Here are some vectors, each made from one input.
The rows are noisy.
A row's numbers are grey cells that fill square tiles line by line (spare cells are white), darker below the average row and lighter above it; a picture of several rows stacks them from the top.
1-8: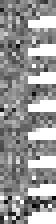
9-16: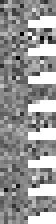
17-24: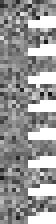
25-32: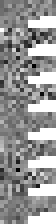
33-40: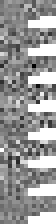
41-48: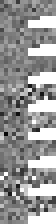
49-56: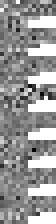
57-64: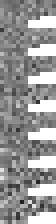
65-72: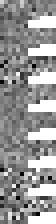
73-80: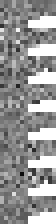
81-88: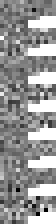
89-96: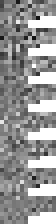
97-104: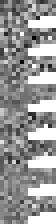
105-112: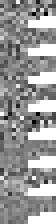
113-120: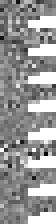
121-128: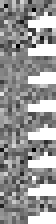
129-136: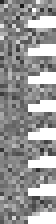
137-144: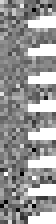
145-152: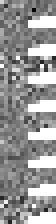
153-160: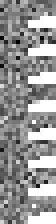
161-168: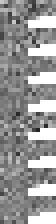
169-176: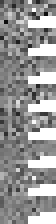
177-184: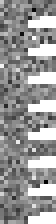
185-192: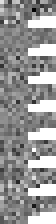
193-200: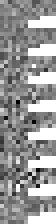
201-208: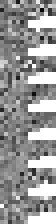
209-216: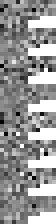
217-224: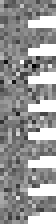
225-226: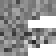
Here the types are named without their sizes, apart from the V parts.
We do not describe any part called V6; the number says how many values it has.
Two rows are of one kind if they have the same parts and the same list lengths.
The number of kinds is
3.
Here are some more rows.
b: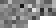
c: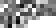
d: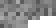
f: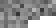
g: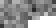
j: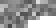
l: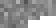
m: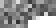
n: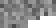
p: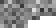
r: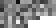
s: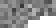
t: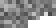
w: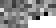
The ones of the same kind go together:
b, f, l, n, p, s
c, d, g, j, m
r, t, w

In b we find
a point on a circle and a point on each of two lines.
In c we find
a point on a circle, a point on a line and a value of V6.
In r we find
a label and a point on a line.
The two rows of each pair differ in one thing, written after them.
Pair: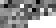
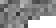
the label
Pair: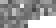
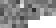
the label
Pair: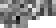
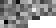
the label
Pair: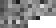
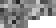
the label
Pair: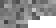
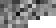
the place on the line
